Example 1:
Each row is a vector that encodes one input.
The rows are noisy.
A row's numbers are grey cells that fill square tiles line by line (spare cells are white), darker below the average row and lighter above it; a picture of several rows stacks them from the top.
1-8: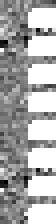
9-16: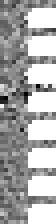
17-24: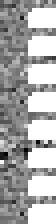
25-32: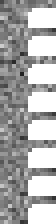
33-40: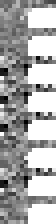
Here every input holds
either a fixed value, or a node of a 7-node tree.
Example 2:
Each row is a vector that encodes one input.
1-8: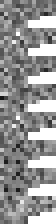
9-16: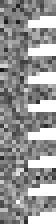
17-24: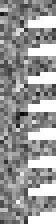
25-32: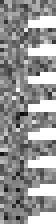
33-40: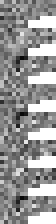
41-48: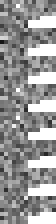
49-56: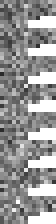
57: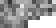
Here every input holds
a node of a 12-node tree.
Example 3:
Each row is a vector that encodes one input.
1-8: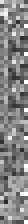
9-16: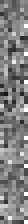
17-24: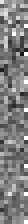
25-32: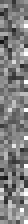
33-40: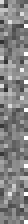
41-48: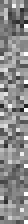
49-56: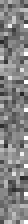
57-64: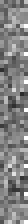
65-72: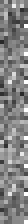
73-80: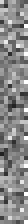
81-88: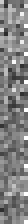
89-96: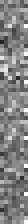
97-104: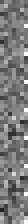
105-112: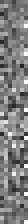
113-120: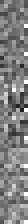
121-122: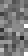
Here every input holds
a point on a 6-point circle.
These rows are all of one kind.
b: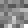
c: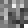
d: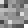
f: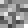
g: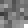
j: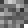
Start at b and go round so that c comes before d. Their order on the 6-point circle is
b, g, j, c, f, d.
